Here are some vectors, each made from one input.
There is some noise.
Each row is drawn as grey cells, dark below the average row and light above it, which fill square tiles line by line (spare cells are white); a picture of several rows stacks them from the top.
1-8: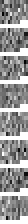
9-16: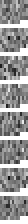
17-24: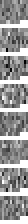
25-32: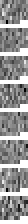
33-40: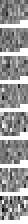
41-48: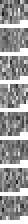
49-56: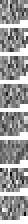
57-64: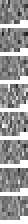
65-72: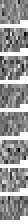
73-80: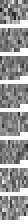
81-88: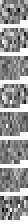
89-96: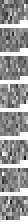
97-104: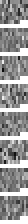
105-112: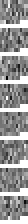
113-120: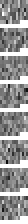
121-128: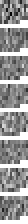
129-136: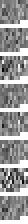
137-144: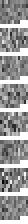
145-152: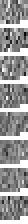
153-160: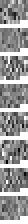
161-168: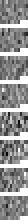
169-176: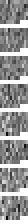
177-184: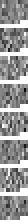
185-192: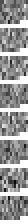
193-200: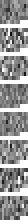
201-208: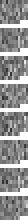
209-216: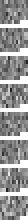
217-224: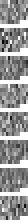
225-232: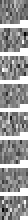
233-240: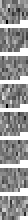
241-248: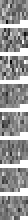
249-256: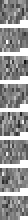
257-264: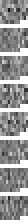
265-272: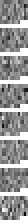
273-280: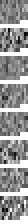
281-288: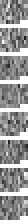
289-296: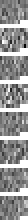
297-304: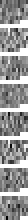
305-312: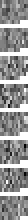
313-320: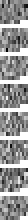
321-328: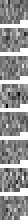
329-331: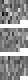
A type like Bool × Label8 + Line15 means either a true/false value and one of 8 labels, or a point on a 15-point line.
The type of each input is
Bool × Line9 + List2(Line12).
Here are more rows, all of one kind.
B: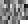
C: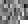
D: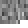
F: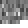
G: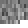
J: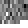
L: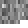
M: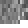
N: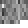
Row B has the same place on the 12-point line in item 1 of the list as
L and N.
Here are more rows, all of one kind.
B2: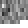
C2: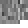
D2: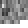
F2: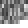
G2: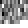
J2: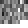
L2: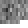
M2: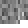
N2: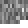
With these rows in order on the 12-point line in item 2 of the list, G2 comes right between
B2 and C2.
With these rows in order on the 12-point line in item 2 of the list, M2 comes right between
B2 and N2.
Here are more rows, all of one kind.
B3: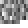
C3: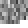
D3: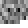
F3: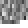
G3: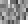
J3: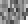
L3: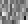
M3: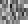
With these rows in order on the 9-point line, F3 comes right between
B3 and L3.
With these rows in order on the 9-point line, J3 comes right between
C3 and D3.
